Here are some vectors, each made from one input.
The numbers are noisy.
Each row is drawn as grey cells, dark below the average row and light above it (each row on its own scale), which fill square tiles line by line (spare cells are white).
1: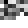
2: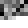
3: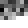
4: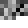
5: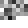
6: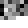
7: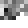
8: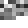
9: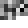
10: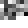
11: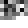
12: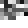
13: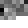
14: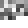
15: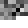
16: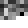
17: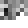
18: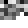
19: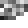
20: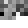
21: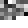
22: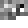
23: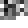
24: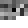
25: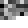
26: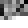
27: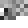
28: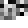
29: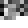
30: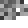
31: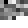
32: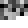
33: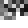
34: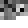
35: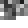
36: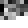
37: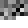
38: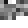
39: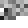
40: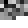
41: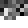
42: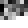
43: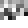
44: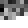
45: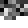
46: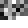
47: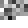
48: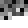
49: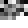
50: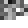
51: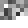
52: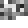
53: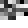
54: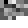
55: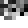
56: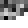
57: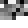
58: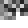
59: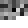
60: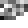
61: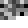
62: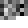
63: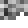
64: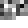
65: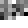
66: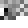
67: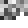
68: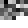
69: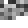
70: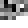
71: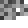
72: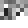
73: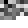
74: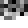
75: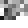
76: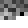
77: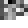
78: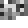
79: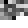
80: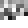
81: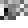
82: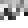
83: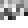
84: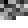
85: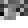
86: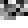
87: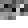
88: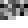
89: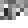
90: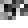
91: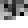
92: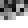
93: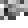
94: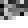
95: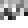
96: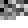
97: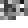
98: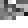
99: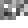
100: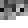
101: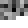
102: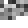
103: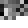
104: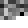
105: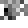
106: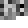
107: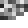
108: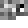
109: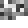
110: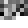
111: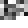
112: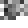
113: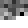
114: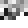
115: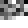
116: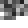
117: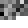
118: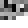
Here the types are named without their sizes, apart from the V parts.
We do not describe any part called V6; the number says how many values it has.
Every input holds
a list of items, each a true/false value and a value of V6.
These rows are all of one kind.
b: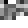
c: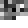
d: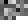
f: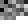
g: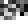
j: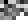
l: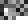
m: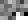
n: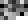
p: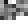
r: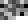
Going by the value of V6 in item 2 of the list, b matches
g and j.
